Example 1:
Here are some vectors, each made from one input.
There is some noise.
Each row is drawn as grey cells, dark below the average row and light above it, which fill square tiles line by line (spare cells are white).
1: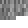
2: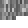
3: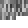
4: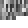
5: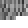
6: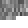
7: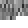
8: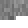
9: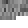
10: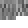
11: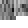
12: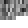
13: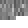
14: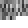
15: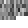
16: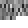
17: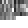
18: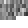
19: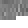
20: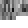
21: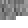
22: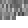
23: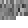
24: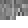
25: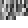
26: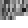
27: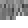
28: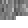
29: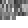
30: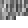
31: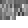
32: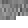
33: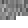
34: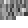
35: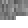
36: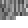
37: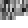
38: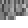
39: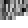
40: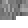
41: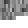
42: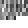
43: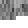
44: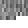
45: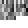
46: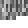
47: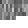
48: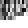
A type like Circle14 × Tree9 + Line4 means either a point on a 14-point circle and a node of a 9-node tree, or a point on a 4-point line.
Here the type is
Line7.
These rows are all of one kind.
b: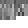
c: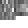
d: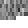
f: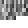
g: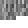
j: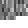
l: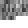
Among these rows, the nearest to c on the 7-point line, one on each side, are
j and l.
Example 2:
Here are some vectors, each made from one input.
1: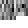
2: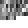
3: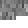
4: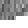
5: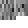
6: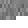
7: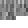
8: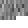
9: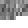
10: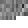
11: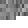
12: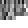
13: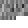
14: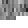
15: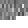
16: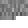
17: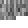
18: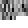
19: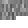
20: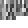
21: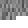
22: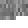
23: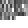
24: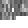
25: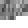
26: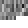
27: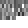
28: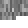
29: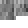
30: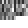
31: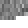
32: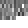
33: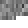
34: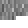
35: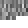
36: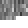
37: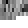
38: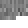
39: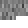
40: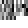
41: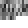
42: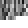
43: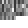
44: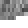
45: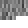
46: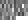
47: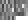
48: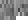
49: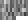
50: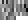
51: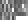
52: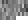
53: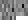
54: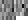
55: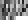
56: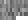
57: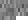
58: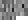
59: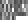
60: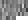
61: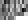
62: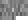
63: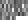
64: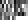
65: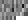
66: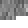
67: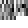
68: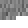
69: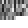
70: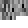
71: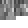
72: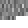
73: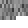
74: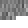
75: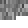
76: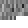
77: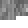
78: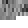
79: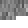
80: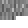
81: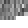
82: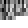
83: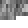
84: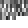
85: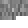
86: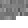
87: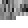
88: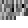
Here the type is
Line17.
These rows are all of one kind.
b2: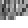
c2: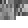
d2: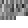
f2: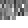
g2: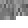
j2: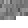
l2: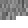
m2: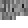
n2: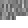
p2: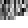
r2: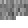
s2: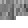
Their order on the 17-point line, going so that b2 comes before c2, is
f2, p2, n2, s2, b2, r2, g2, j2, l2, d2, c2, m2.
